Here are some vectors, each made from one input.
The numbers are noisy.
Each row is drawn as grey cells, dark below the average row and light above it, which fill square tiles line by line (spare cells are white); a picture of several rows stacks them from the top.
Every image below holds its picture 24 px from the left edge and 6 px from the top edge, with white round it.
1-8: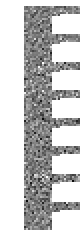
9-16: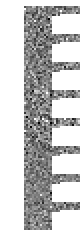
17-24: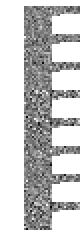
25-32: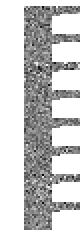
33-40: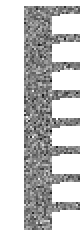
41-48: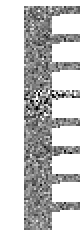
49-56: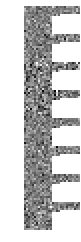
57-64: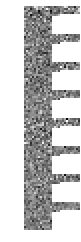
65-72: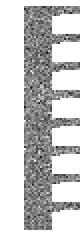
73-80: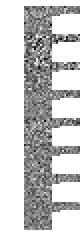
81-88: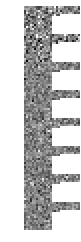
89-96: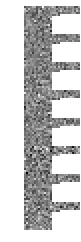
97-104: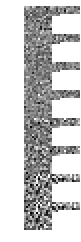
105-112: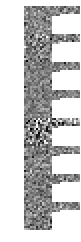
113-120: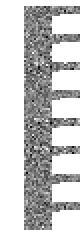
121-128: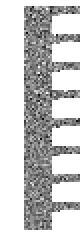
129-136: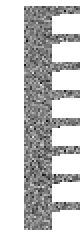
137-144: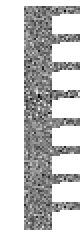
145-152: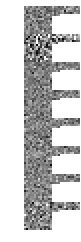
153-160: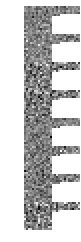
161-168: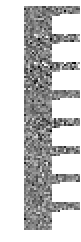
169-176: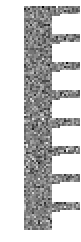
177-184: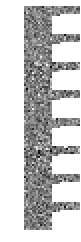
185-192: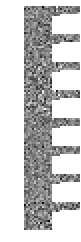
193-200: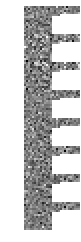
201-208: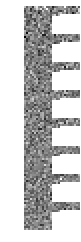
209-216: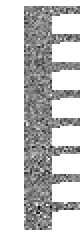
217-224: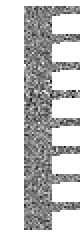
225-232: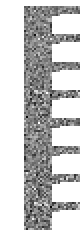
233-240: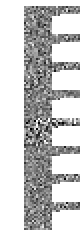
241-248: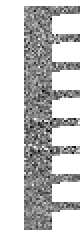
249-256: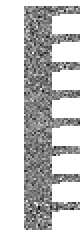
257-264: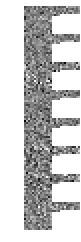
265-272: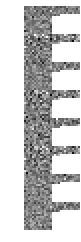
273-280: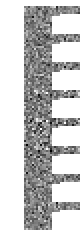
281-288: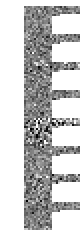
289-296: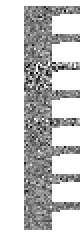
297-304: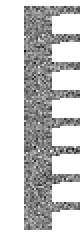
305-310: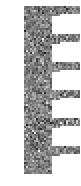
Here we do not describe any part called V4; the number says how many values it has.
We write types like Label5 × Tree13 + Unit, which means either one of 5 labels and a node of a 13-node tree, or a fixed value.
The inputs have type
List3(Bool × V4).
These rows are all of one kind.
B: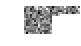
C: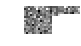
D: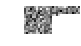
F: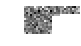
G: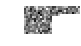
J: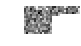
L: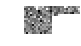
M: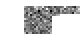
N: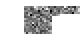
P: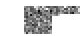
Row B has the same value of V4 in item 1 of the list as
C, J, L and P.
